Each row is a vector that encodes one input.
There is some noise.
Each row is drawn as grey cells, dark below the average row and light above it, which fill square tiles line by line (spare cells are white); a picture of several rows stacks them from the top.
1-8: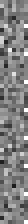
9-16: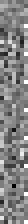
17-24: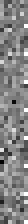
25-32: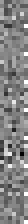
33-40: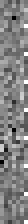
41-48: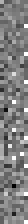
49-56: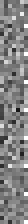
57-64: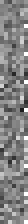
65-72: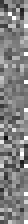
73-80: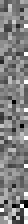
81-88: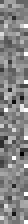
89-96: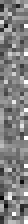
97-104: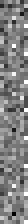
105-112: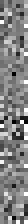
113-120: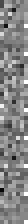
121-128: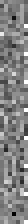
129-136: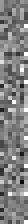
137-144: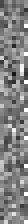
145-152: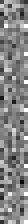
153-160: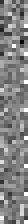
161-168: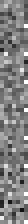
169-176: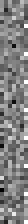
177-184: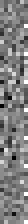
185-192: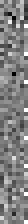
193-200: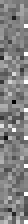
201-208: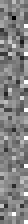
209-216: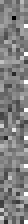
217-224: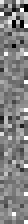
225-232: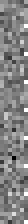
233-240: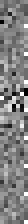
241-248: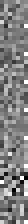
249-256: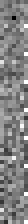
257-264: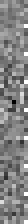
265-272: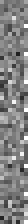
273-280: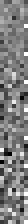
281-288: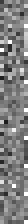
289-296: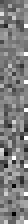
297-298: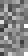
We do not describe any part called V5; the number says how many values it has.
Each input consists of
a list of up to two items, each a point on an 8-point line and a value of V5.
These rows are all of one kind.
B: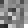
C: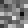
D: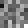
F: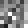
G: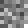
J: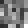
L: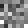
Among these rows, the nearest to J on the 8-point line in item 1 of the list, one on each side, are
C and G.
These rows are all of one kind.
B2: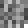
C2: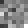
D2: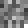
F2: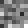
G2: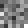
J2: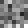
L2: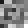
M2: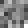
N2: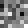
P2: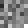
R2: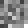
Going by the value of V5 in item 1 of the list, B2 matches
D2, N2 and P2.
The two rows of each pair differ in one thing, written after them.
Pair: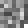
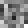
the place on the 8-point line in item 2 of the list
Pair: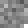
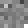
the place on the 8-point line in item 2 of the list
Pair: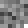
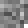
the place on the 8-point line in item 2 of the list
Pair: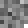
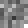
the place on the 8-point line in item 1 of the list
